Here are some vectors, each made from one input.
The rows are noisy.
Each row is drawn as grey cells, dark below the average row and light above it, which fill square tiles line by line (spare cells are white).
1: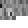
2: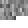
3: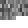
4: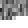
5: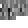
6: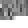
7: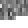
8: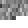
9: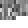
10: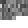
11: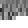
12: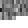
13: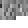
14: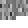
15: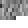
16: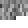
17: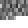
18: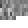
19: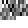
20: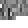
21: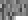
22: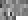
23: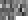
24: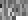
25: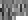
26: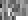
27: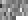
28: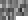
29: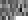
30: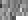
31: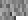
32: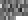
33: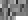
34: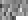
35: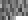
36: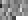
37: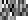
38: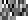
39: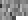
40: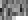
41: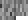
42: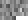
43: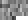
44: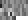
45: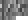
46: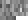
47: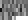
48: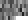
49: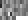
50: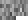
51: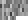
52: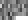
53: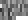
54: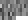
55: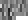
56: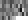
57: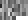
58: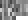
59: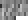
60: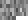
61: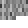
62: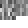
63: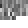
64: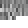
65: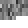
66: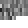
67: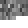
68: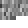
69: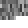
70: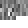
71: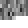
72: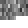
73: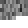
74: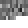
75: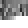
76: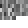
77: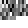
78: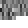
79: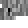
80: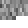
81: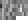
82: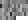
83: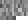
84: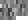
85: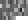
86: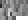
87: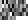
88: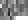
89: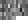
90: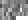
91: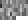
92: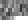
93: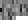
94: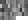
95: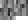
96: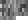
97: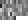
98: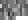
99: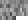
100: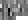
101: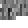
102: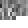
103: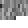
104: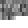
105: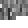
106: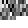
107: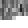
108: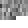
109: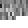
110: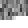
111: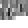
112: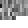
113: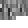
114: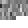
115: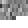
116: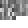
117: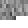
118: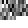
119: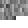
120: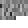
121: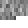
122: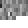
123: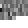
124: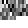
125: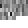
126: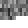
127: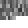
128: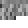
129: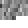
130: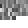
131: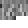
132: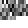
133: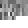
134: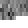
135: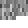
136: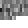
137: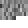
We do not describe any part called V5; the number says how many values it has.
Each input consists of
a list of up to two items, each a true/false value and a value of V5.
